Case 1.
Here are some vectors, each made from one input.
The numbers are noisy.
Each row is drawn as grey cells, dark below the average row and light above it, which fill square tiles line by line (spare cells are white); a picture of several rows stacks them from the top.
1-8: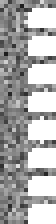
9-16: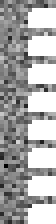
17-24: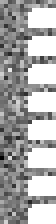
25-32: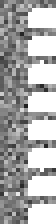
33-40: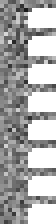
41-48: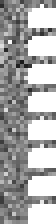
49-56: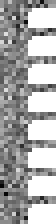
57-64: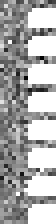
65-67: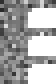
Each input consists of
either a node of an 8-node tree, or a node of a 9-node tree.
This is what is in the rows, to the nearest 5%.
About 40% of them hold a node of an 8-node tree. The rest hold a node of a 9-node tree.
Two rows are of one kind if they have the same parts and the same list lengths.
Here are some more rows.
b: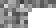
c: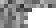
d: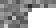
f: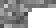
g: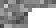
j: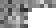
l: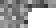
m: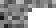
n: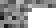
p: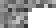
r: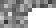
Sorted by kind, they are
b, d, f, g, l, r
c, j, m, n, p

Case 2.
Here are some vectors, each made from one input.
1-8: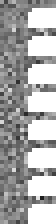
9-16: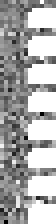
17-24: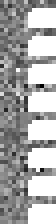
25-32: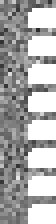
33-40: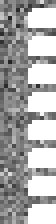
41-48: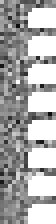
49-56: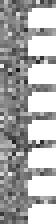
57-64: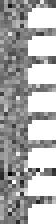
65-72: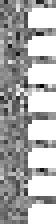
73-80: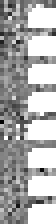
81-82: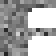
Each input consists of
a node of a 10-node tree and a node of an 11-node tree.
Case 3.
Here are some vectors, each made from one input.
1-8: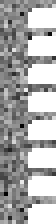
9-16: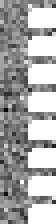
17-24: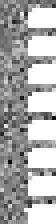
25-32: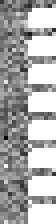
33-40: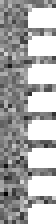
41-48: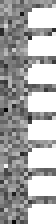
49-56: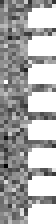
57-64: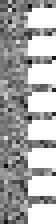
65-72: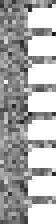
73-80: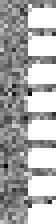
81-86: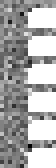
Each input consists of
a point on a 10-point line, together with either a fixed value, or a node of an 11-node tree.
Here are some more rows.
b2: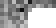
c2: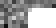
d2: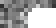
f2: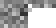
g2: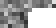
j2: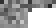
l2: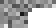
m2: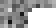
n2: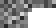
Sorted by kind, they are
b2, c2, d2, j2, n2
f2, g2, l2, m2

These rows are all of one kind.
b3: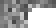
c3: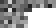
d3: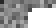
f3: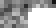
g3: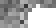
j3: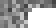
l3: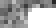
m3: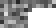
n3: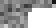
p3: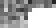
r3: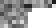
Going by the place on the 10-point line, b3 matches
f3, g3, j3 and l3.
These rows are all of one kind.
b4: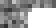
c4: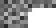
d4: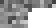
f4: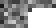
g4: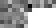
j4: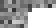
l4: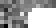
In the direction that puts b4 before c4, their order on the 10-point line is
g4, j4, d4, b4, l4, c4, f4.
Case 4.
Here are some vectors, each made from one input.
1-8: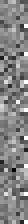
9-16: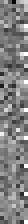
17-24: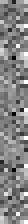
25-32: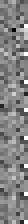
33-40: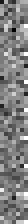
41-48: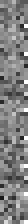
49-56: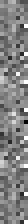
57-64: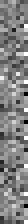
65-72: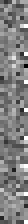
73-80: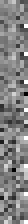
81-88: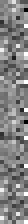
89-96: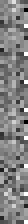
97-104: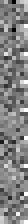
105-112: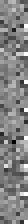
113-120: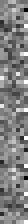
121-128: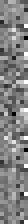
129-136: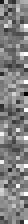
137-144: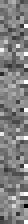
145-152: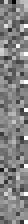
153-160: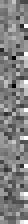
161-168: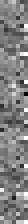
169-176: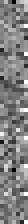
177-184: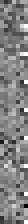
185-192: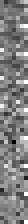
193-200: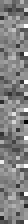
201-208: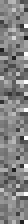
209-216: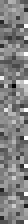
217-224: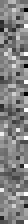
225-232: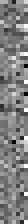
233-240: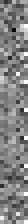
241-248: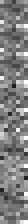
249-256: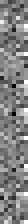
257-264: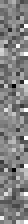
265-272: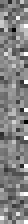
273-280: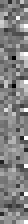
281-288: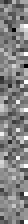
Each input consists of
either a point on an 11-point line, or a node of a 10-node tree.
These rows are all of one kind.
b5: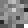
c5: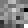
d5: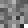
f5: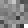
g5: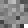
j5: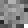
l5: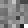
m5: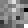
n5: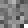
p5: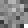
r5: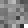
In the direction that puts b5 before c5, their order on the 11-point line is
d5, n5, l5, r5, f5, g5, p5, j5, b5, m5, c5.
